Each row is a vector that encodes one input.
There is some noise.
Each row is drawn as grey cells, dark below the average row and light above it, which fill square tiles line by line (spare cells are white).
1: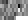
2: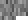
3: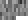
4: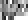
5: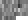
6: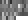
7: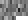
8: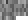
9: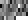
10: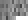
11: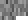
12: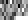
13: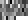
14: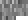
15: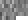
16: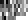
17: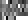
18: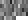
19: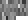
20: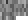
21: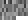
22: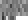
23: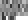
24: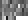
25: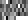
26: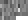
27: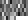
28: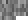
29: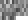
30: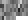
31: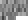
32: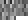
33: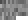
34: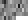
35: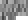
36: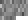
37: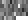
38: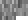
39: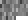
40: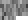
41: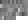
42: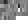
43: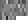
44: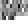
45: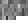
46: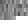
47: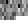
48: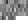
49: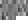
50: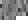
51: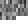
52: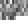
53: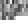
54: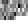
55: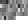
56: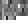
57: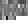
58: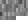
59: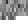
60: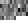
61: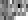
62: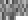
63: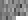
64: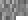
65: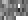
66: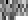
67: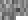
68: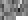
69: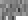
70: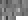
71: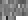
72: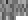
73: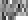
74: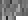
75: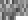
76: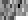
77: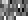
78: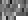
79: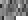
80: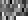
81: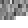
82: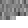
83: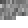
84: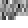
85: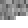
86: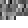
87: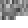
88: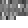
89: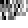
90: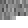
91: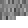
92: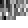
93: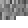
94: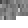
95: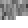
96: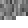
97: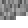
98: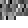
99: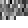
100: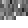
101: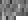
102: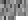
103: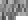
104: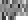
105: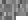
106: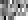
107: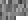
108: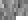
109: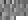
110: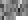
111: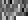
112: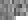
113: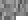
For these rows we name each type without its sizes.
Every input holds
a list of points on a line.
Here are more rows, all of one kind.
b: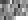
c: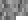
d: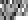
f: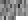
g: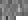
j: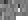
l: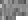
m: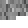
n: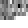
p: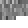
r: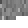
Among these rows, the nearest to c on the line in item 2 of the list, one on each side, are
n and r.
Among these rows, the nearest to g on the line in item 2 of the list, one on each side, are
d and p.
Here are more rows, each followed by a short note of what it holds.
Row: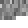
a list of two items
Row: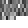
a list of two items
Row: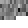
a list of one item
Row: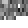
a list of one item
